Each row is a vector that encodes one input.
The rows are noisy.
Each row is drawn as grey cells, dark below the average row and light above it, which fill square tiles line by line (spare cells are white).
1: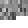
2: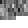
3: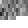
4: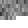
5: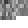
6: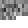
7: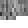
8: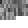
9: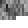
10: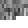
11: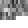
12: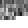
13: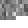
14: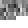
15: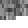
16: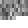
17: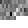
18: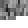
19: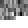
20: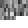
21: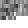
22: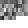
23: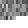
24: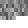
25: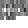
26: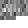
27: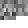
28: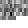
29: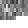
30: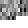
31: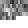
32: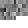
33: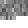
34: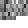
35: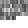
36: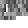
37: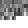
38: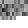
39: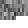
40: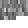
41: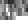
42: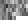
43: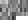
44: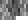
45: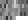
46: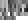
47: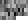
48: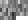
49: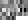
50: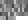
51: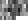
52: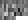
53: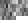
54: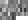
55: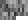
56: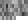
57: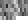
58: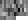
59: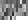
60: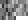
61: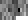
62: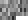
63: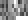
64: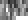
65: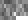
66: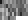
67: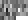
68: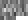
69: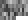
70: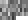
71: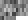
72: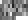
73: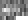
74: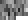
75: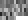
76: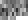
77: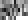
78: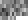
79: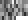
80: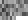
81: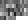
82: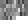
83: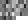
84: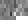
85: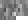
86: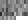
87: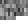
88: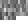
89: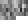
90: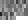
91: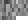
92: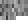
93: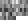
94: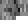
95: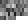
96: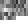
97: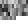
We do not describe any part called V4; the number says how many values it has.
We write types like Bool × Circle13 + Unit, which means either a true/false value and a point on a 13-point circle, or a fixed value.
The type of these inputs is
List3(Line5) × V4.
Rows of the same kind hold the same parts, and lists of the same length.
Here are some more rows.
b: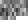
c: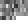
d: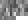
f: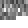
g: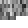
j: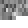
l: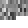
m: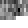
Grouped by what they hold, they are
b, d, f
c, m
g, j
l

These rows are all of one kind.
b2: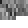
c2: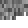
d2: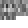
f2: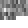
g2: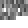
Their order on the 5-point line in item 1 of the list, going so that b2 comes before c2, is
f2, b2, d2, c2, g2.
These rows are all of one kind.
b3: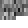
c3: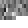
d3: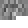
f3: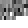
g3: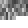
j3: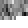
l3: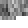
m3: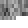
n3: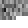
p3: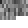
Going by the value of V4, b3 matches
f3 and p3.
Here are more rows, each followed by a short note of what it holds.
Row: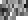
a value of V4, together with a list of three items
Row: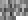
a value of V4, together with the empty list
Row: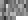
a value of V4, together with a list of one item
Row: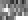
a value of V4, together with a list of one item
